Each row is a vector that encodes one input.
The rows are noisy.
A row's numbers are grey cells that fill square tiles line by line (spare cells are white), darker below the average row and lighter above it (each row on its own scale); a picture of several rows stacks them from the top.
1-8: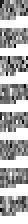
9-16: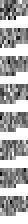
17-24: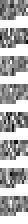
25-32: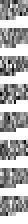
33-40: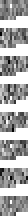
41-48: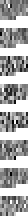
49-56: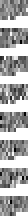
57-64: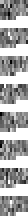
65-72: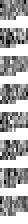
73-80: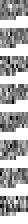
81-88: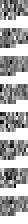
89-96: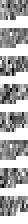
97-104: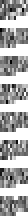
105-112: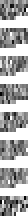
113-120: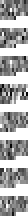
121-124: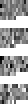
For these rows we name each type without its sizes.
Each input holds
a point on a line, together with either a fixed value, or four true/false values.
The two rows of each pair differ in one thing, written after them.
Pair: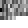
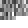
one of the four true/false values
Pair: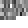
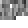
the place on the line
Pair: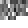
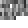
one of the four true/false values
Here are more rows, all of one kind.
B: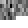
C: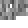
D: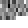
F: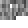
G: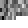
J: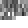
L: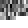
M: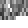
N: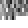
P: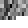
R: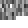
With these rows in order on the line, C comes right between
M and R.
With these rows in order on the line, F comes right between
B and P.
